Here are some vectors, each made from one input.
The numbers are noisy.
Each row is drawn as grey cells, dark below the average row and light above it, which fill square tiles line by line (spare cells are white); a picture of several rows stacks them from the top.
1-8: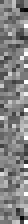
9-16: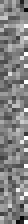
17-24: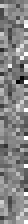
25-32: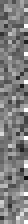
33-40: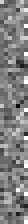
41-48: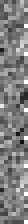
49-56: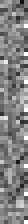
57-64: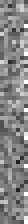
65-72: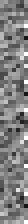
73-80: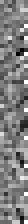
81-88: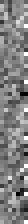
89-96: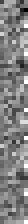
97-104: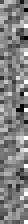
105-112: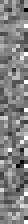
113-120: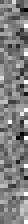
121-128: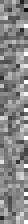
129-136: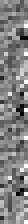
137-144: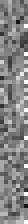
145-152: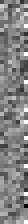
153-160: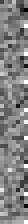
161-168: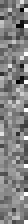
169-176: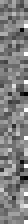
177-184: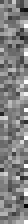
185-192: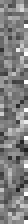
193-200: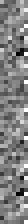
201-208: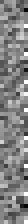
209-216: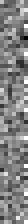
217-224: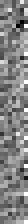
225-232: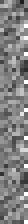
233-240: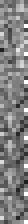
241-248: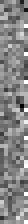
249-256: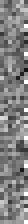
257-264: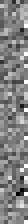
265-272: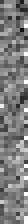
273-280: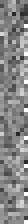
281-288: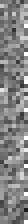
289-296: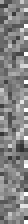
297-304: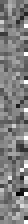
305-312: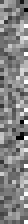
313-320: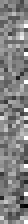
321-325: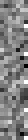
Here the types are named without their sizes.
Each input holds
either a point on a line, or five true/false values.
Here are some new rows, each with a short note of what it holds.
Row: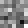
a point on a line
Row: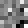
a point on a line
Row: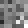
five true/false values
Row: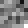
five true/false values
